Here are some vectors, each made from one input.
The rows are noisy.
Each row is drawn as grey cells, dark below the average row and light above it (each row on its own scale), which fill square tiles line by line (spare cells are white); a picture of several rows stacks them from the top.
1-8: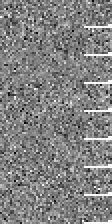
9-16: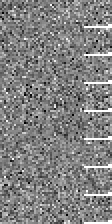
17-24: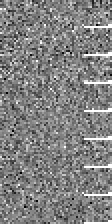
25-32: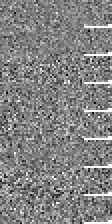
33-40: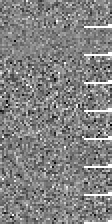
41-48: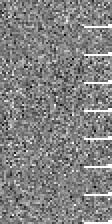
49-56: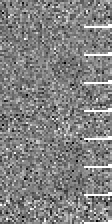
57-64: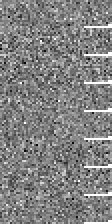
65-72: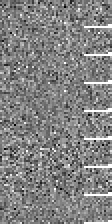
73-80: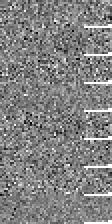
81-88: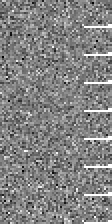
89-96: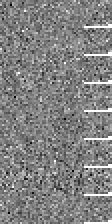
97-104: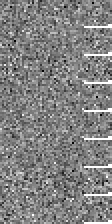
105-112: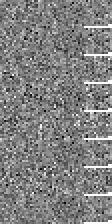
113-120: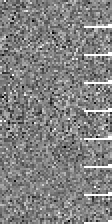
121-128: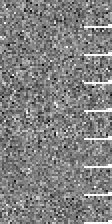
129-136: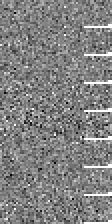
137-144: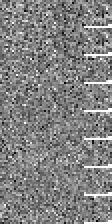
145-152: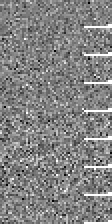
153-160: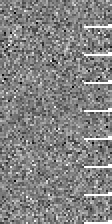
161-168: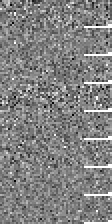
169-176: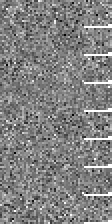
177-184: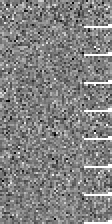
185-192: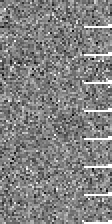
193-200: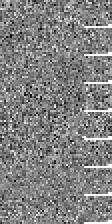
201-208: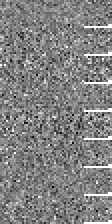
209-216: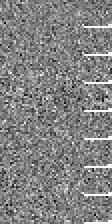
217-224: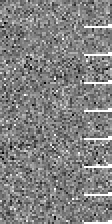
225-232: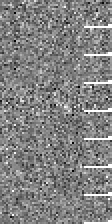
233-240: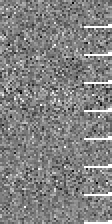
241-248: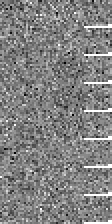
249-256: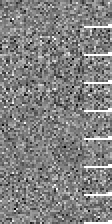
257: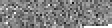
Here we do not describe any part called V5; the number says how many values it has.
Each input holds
a node of a 13-node tree, together with a list of up to two items, each a point on a 6-point line and a value of V5.
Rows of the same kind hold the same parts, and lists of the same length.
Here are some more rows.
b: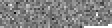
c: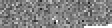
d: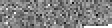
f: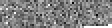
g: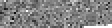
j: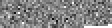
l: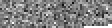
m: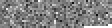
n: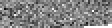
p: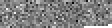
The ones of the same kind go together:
b, g, j, n
c
d, f, l, m, p

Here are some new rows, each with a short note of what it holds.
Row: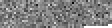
a node of a 13-node tree, together with the empty list
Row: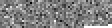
a node of a 13-node tree, together with the empty list
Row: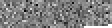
a node of a 13-node tree, together with the empty list
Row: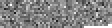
a node of a 13-node tree, together with a list of one item
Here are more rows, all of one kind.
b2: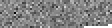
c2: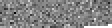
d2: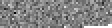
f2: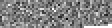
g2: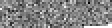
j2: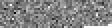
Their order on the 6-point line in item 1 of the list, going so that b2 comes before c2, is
b2, c2, d2, j2, g2, f2.
